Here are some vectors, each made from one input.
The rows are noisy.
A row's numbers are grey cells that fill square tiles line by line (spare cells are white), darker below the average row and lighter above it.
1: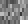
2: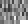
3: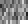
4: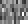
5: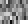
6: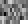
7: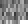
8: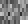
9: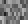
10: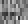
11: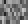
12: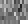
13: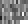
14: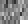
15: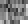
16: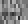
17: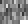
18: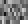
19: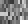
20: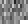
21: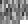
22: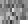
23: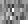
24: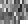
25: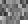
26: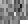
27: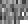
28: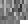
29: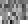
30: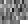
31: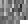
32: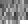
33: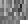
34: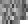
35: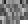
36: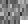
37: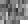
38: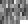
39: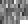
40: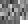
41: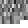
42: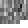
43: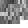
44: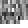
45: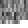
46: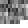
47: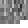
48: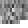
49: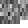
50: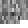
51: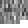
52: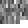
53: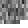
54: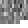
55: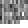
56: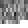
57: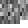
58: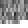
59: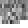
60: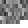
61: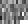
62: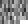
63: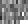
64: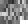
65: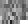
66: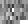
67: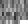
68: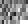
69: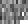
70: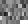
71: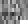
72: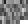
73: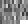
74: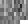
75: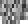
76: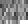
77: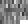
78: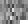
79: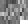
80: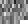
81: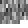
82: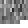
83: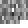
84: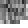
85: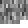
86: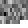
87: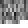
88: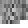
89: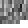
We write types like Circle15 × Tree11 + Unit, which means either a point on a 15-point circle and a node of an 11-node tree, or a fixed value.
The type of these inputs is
Label9.
